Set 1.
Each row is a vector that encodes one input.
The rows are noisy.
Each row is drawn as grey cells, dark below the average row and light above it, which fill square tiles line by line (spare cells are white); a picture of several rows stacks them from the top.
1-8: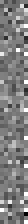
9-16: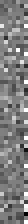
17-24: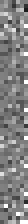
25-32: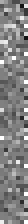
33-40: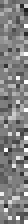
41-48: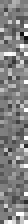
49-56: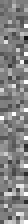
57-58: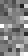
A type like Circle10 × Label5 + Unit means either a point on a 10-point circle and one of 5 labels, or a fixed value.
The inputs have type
Line7.
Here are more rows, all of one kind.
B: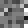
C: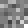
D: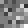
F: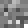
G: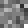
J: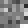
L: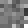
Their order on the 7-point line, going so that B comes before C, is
B, D, J, C, L, F, G.
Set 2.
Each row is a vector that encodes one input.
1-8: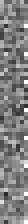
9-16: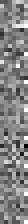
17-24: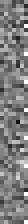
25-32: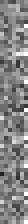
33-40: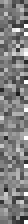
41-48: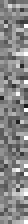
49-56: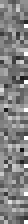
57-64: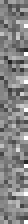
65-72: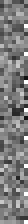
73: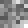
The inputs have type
Bool × Bool × Bool.
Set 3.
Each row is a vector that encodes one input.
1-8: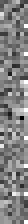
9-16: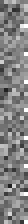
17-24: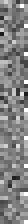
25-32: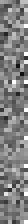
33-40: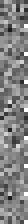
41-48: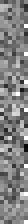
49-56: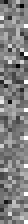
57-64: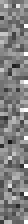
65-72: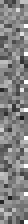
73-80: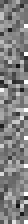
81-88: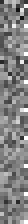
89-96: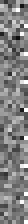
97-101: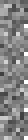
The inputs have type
Bool × Bool × Bool × Bool + Unit.
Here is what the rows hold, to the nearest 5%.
About 5% of them hold a fixed value. The rest hold four true/false values.
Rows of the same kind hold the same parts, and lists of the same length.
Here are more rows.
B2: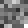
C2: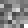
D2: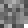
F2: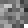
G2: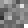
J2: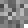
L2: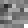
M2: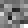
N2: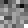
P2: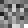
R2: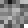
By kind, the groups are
B2, C2, D2, F2, G2, J2, L2, M2, N2, R2
P2

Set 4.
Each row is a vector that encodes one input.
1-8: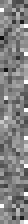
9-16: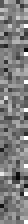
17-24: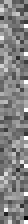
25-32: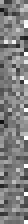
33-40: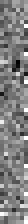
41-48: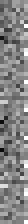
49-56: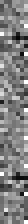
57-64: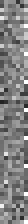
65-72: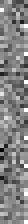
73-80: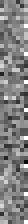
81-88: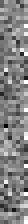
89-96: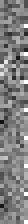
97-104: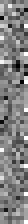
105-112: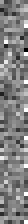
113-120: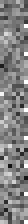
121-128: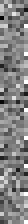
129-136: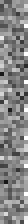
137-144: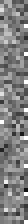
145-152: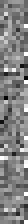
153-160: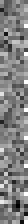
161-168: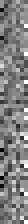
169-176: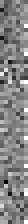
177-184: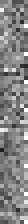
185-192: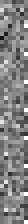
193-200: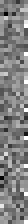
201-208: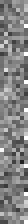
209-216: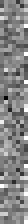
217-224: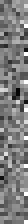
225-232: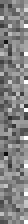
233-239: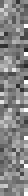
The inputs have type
Bool × Bool × Bool + Unit.
